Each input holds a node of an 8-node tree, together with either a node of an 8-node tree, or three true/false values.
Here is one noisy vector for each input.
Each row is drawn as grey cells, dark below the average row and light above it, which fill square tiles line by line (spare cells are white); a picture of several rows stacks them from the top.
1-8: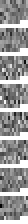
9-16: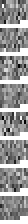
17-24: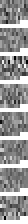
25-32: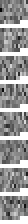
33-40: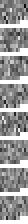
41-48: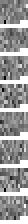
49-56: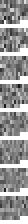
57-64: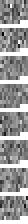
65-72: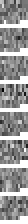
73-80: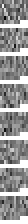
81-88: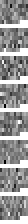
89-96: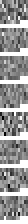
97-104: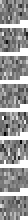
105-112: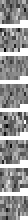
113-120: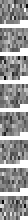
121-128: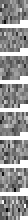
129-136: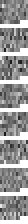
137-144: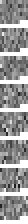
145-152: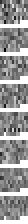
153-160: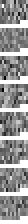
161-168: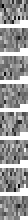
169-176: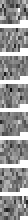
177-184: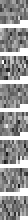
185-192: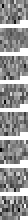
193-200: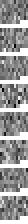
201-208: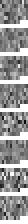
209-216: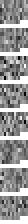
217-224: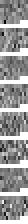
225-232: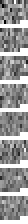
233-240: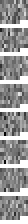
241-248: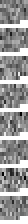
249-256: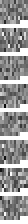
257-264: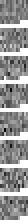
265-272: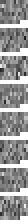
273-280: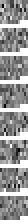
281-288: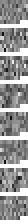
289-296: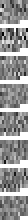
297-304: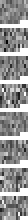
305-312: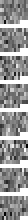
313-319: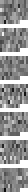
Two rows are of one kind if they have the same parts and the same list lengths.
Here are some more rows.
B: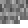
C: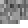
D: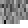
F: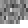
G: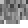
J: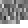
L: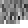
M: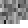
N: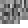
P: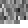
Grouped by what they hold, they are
B, C, D, F, G, J, M, P
L, N

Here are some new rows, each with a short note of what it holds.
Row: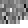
a node of each of two 8-node trees
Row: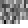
a node of each of two 8-node trees
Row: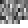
a node of each of two 8-node trees
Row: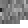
a node of an 8-node tree and three true/false values
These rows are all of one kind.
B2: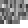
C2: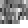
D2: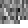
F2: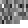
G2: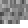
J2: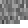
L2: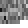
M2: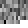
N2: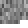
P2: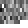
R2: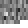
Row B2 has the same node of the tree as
F2, G2, J2 and N2.
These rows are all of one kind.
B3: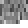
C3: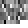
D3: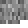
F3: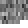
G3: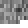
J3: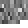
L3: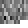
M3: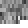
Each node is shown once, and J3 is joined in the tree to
D3.
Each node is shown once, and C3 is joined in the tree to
D3.
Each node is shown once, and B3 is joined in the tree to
M3.
